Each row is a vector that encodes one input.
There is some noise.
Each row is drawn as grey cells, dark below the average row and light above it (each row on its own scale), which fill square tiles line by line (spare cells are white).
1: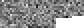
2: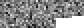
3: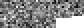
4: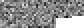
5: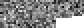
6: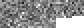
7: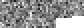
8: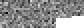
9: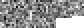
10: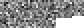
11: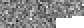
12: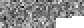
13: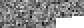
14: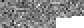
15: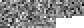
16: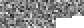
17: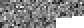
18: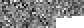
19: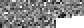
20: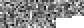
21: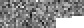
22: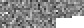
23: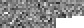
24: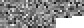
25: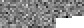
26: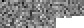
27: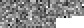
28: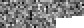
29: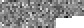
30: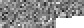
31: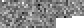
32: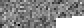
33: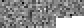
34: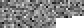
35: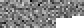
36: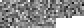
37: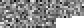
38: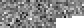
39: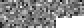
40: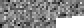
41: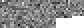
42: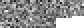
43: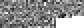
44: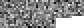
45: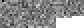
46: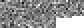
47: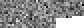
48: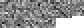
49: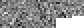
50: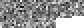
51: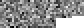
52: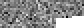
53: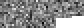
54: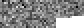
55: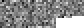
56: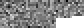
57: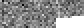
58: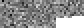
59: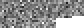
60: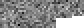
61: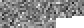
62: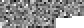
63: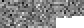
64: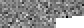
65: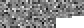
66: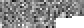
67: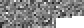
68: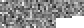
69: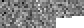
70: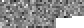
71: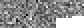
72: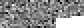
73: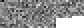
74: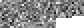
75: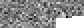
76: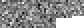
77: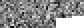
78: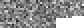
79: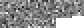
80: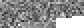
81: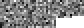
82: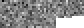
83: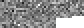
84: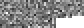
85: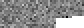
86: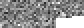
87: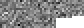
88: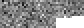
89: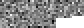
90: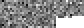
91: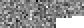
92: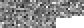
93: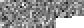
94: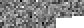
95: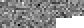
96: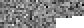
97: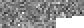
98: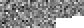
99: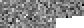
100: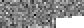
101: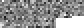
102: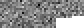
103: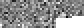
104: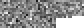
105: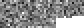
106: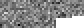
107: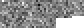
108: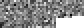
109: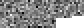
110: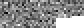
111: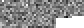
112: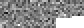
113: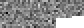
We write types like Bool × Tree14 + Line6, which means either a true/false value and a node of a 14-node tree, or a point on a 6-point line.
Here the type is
(Circle8 + Unit) × Label12.
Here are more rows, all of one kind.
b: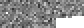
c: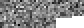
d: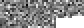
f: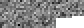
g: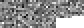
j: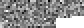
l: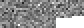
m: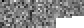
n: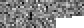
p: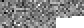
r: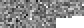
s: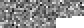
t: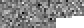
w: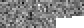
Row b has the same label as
d, l and r.
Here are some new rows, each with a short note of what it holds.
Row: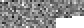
one of 12 labels
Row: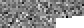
one of 12 labels
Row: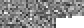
a point on an 8-point circle and one of 12 labels
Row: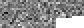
one of 12 labels
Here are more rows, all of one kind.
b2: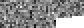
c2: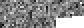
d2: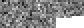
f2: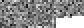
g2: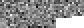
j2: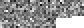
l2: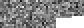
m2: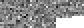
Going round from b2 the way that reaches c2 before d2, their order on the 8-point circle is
b2, c2, f2, j2, l2, d2, g2, m2.
